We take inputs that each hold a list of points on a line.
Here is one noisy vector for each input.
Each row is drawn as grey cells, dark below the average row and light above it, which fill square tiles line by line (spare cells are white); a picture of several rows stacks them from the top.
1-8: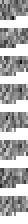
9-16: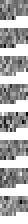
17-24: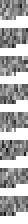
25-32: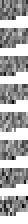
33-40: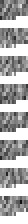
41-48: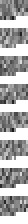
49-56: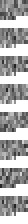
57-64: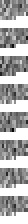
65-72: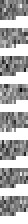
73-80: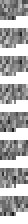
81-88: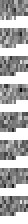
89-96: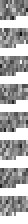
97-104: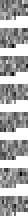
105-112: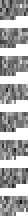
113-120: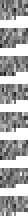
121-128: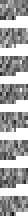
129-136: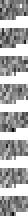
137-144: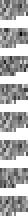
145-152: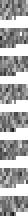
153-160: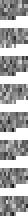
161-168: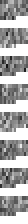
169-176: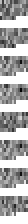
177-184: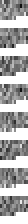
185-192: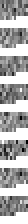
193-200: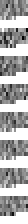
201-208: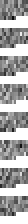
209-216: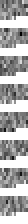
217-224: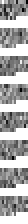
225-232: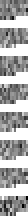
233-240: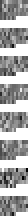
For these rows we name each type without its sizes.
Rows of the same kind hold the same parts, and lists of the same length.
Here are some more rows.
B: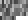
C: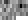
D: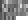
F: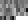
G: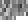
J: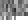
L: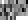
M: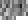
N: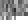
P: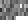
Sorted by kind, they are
B, D, F, P
C, G, J, M, N
L

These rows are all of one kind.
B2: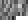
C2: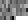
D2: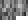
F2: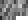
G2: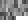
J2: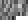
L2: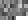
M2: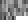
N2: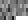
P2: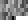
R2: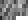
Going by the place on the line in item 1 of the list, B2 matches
F2, J2 and R2.
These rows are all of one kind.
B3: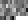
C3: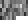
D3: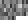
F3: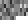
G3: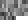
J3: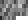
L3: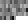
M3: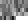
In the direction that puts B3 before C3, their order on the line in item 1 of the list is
B3, M3, L3, G3, F3, D3, C3, J3.
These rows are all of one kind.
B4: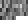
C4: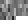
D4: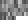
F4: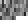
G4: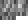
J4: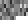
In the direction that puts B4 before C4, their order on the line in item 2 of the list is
F4, J4, B4, C4, D4, G4.
